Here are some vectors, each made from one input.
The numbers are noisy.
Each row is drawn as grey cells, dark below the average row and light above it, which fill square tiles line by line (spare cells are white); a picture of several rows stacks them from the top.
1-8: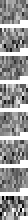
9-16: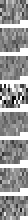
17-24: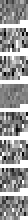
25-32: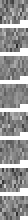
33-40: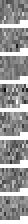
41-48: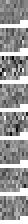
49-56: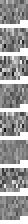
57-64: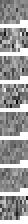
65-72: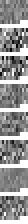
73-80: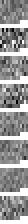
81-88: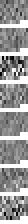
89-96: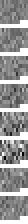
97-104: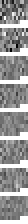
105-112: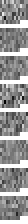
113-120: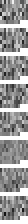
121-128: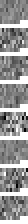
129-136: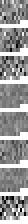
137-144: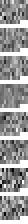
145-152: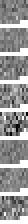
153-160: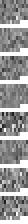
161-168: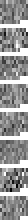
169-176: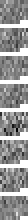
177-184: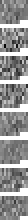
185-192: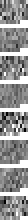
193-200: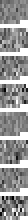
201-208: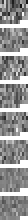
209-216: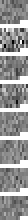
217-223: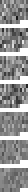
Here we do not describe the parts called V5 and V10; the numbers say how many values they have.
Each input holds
a value of V5, together with either a node of a 9-node tree, or a true/false value and a value of V10.
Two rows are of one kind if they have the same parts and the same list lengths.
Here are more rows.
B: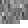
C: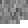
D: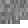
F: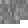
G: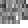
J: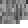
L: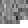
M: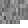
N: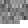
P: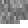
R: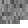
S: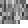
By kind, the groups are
B, C, J, L, M, N, P
D, F, G, R, S

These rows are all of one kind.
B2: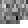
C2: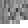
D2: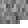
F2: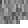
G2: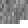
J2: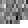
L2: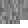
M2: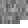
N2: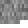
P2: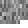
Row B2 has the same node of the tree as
D2 and J2.
